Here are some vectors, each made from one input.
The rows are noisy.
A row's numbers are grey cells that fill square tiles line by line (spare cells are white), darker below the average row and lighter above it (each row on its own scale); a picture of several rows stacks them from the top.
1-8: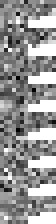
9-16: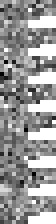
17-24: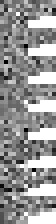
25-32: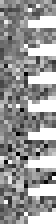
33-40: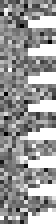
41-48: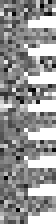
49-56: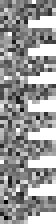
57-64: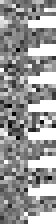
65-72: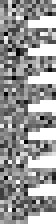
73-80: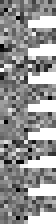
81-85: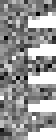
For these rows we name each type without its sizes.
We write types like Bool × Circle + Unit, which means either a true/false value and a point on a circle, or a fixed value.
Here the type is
Label × Label × Line.
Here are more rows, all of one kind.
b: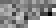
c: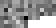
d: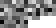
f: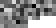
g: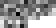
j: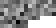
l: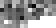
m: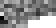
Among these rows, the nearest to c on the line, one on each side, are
f and l.
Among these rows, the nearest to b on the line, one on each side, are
f and g.
